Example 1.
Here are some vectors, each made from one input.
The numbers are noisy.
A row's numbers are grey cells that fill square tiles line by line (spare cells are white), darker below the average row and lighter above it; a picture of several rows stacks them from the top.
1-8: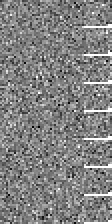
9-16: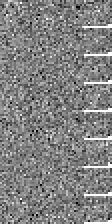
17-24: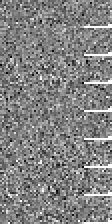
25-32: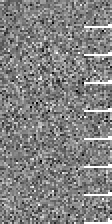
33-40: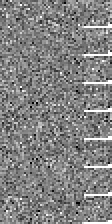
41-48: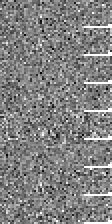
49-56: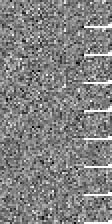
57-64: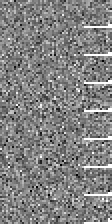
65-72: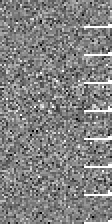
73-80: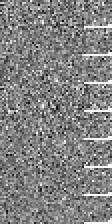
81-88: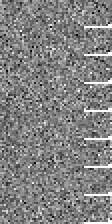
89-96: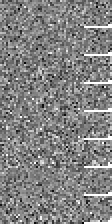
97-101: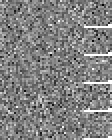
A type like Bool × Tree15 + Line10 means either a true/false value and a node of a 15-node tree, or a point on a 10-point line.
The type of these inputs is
(Circle9 + Line5) × Tree9.
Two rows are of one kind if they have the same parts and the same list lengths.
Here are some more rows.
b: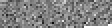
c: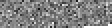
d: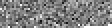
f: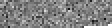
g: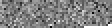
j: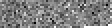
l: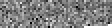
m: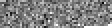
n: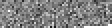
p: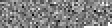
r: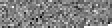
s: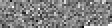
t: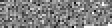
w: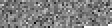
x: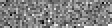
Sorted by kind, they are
b, f, g, j, l, m, r, s, w, x
c, d, n, p, t

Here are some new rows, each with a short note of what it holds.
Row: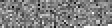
a point on a 5-point line and a node of a 9-node tree
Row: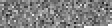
a point on a 9-point circle and a node of a 9-node tree
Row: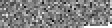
a point on a 5-point line and a node of a 9-node tree
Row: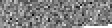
a point on a 5-point line and a node of a 9-node tree
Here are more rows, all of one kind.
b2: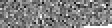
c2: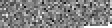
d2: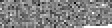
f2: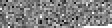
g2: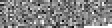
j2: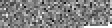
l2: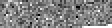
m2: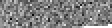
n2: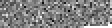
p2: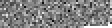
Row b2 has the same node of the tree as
c2, j2, n2 and p2.
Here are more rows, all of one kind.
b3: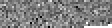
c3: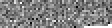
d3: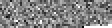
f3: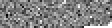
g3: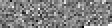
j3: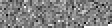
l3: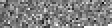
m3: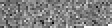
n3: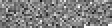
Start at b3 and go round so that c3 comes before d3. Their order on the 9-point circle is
b3, g3, j3, m3, n3, c3, d3, f3, l3.
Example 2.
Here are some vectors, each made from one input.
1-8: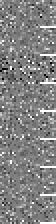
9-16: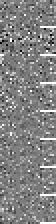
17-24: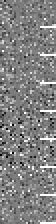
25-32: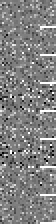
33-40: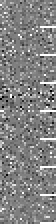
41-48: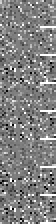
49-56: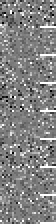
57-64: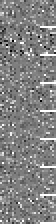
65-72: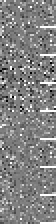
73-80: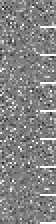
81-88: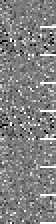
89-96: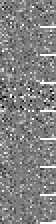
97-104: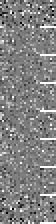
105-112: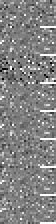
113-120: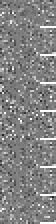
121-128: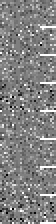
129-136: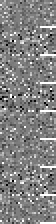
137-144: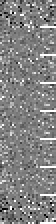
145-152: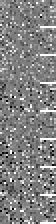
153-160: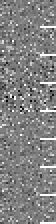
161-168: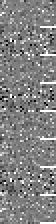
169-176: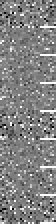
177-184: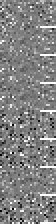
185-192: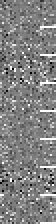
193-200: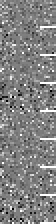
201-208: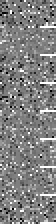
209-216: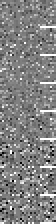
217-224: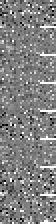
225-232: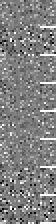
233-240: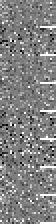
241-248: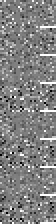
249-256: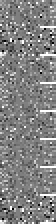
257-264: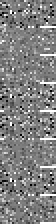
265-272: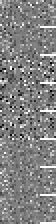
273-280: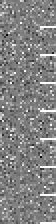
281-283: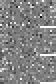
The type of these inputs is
Bool × (Circle18 + Tree10).
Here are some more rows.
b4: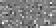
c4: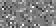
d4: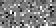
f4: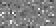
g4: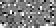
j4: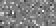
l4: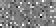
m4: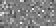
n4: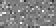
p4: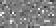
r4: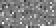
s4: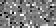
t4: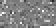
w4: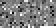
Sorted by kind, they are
b4, d4, f4, j4, m4, n4, p4, r4, s4, t4, w4
c4, g4, l4

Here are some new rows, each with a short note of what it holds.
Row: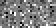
a point on an 18-point circle and a true/false value
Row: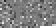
a point on an 18-point circle and a true/false value
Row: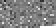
a point on an 18-point circle and a true/false value
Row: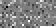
a node of a 10-node tree and a true/false value
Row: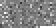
a point on an 18-point circle and a true/false value
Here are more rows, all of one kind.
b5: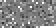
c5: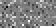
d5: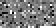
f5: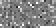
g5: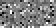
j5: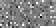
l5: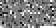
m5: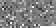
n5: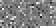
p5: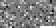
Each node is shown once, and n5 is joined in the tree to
d5, g5, j5, l5 and m5.
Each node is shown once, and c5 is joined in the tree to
d5.
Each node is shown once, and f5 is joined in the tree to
j5.
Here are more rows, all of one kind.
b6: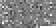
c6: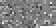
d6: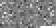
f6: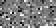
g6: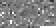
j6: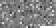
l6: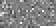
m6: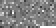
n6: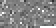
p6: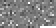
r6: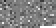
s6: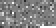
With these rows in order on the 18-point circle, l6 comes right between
m6 and n6.
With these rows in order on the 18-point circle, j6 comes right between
d6 and s6.
